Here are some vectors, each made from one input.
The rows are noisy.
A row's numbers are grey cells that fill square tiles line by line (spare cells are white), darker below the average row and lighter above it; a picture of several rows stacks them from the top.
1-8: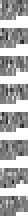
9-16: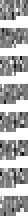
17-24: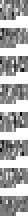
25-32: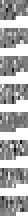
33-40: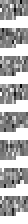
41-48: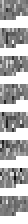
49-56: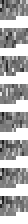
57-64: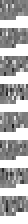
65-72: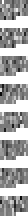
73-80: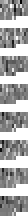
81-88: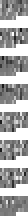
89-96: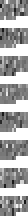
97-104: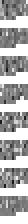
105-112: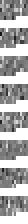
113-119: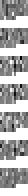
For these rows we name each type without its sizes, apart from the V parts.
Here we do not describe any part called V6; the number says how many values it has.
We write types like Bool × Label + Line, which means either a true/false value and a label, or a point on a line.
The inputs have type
Bool × (Label + Line) × V6.
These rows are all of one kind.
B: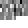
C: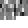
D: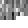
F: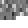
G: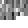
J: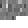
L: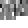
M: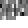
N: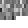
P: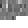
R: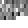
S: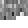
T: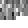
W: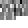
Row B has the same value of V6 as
D, G, L and W.
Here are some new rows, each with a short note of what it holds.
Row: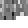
a point on a line, a true/false value and a value of V6
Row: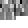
a point on a line, a true/false value and a value of V6
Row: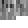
a label, a true/false value and a value of V6
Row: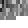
a label, a true/false value and a value of V6
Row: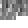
a label, a true/false value and a value of V6
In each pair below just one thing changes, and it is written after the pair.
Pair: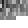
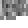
the label
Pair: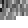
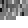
the true/false value
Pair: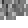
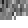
the label
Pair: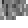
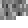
the value of V6
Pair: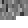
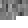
the value of V6
